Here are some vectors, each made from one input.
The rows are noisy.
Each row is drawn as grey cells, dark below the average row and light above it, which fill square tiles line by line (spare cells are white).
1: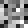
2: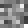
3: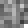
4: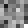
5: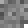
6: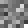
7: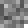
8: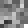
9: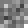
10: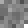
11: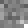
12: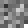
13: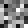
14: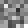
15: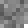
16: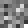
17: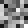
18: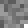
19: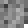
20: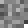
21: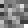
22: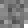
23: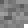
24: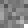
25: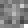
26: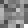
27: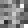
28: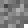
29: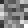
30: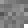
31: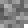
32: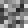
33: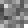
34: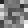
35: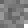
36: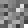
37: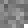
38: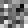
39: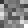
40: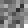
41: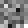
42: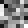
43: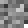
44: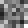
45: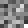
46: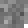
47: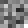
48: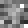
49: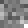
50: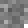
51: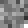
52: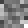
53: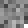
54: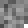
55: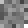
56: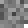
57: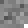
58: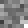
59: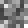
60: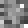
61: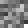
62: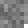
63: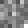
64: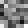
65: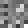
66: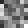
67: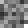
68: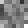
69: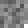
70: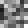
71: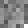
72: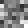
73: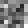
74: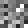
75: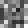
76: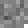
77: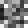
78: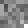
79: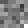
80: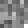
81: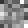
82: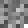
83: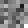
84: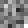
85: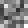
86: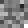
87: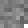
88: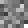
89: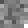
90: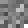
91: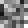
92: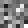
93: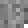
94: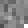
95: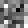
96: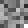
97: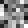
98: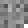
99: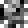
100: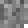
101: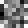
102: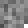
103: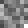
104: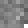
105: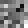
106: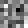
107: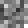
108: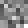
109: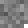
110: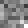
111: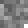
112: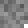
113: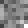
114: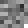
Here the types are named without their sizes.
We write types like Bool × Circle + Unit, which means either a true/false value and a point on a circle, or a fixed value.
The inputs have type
Circle + Line × (Tree + Unit).
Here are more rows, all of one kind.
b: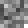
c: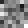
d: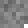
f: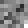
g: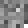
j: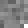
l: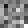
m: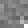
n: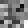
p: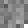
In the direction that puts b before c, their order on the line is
p, f, b, j, g, m, c, l, d, n.
